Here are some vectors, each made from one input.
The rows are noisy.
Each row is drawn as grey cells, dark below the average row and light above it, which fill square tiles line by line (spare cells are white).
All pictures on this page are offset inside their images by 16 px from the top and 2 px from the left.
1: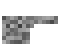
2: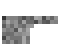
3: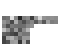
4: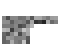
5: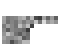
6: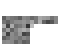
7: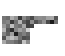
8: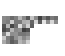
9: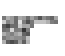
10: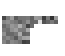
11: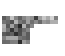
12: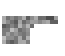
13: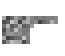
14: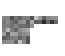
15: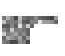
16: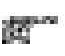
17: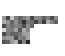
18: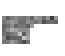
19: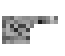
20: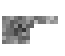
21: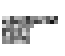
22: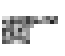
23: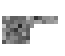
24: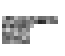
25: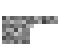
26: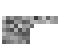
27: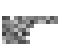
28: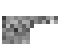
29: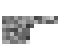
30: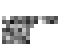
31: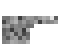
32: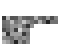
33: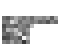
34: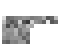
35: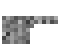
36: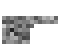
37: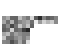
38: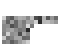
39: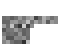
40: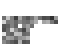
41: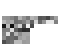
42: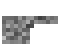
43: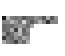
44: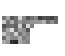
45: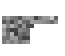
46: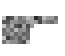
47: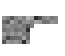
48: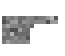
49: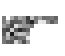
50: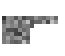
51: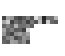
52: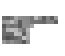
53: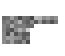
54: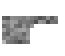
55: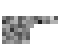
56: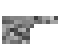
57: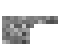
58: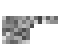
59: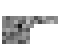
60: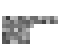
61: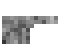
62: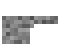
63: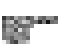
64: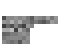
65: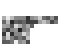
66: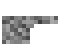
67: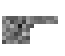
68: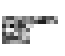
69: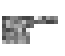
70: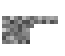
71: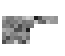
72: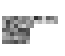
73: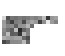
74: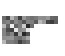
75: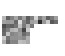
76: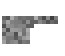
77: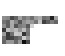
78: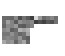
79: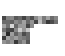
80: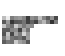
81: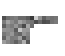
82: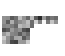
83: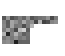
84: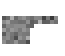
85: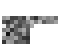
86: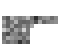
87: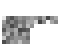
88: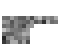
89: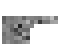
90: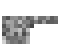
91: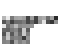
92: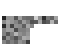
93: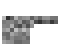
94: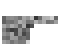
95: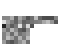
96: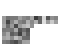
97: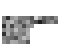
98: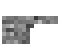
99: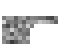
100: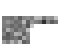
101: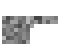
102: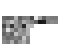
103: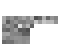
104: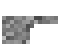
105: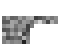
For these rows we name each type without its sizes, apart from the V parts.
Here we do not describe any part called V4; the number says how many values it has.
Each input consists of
a list of items, each either a label and a value of V4, or a point on a line.
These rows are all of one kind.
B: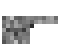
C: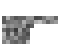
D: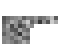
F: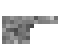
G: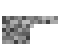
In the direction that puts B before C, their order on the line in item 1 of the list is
F, B, C, D, G.
